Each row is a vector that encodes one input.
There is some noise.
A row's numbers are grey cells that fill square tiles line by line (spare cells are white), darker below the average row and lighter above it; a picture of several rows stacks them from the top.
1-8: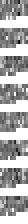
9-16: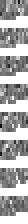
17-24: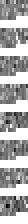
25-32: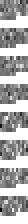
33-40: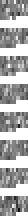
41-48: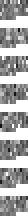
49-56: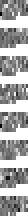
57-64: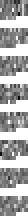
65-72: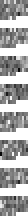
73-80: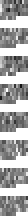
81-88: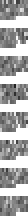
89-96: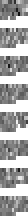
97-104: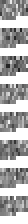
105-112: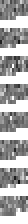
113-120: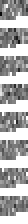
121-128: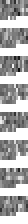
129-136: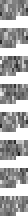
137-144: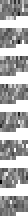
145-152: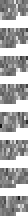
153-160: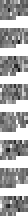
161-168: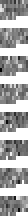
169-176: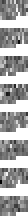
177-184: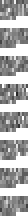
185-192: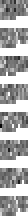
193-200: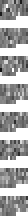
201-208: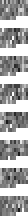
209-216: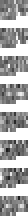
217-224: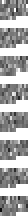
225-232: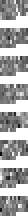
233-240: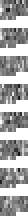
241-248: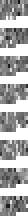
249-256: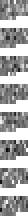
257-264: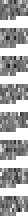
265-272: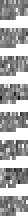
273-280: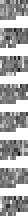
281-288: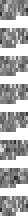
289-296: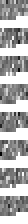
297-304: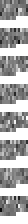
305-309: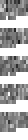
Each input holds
a point on an 11-point line, together with either a point on a 7-point line, or a point on an 11-point line.
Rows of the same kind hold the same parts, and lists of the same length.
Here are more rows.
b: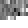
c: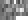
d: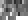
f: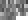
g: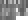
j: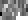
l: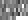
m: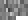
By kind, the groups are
b, c, l
d, f, g, j, m

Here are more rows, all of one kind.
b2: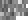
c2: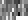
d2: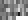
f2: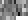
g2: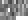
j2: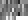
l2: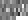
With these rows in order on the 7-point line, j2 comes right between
c2 and d2.
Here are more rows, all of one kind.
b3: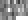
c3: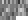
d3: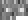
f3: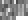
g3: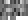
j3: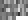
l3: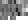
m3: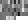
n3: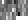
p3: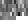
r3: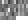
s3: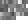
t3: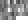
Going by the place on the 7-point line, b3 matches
g3, j3 and t3.
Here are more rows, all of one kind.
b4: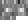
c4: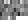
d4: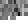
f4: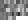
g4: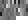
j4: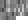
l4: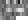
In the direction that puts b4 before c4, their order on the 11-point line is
g4, b4, l4, j4, f4, d4, c4.
